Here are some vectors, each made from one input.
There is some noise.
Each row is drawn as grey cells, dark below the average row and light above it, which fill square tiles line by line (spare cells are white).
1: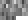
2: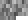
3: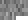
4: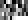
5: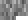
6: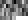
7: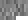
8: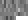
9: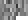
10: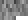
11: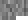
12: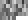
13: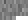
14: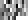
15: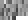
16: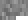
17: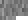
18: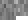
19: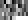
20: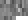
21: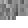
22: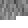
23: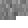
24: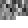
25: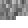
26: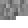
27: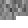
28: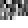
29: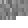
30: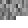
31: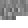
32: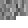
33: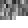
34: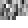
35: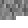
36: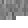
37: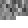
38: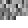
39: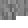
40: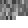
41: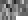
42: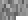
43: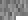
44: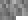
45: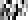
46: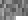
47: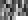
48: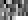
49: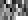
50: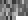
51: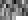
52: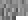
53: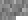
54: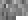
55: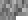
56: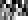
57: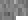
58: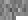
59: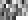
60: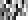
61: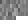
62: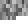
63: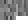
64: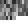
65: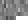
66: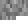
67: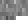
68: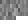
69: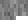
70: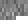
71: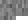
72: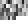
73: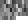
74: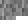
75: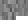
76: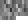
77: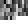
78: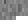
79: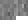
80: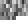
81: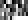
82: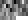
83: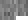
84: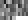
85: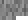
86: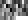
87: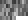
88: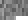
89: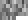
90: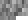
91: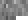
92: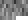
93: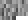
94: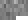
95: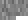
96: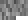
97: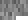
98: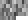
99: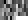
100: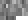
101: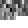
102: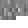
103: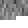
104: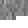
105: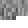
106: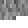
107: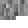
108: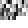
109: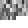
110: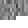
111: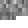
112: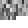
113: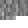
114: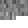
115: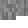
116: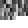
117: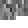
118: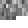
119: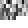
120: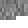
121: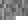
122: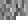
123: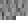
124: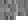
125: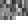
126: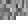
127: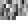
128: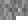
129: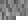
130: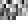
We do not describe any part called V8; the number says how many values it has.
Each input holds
a value of V8, together with a list of up to two points on a 6-point line.
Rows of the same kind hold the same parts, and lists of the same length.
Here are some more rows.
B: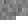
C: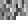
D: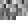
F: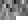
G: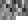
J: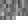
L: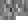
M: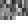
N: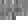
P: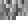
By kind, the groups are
B, D, J, N, P
C, F
G, L, M

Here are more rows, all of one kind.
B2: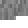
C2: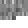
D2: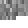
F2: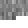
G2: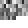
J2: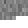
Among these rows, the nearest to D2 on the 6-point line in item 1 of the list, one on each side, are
F2 and G2.
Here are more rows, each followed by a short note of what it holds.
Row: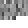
a value of V8, together with the empty list
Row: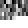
a value of V8, together with a list of one item
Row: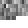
a value of V8, together with a list of one item
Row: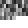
a value of V8, together with a list of two items
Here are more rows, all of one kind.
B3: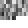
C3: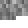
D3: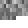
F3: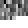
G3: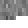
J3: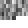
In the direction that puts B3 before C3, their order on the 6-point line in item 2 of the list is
B3, G3, F3, D3, J3, C3.
